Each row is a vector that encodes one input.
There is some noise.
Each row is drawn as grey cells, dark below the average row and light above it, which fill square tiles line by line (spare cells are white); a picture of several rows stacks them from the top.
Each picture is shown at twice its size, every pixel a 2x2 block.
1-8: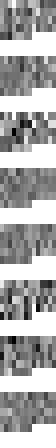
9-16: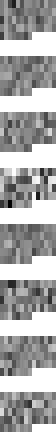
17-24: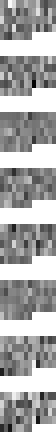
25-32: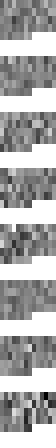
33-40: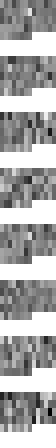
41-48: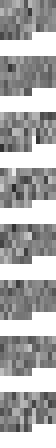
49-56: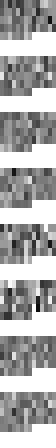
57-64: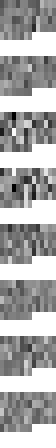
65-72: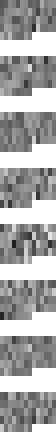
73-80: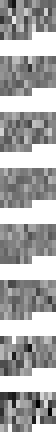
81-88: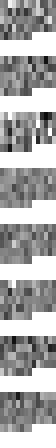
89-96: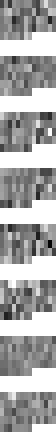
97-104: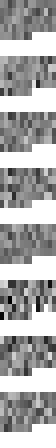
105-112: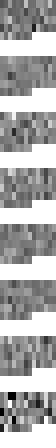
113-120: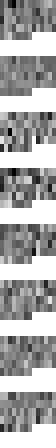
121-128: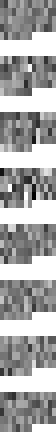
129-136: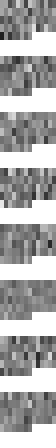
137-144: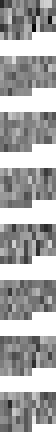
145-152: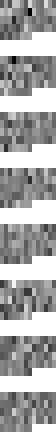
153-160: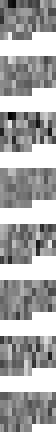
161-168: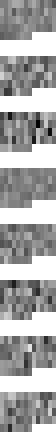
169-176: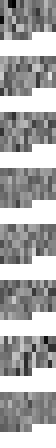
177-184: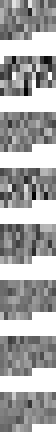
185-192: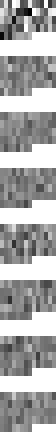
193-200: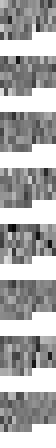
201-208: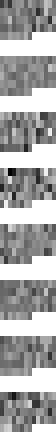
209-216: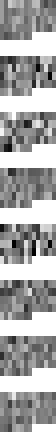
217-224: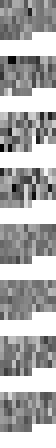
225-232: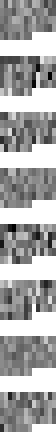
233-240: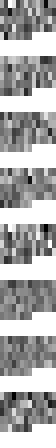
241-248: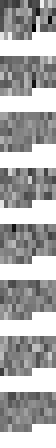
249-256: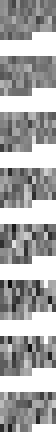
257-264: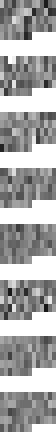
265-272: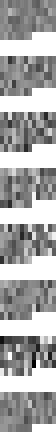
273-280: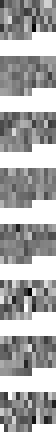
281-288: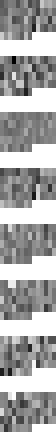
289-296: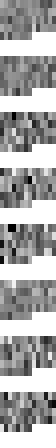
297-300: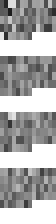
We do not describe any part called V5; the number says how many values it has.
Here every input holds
either one of 7 labels and a true/false value, or a node of a 7-node tree, or a value of V5.
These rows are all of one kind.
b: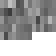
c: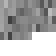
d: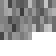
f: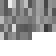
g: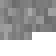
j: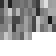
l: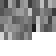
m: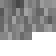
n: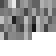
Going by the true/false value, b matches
d and m.
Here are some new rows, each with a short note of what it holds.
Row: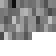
a value of V5
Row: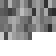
a node of a 7-node tree
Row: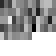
a node of a 7-node tree
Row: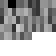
a value of V5
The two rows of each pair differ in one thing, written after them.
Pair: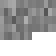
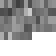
the true/false value
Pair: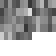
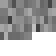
the label
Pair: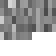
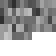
the label
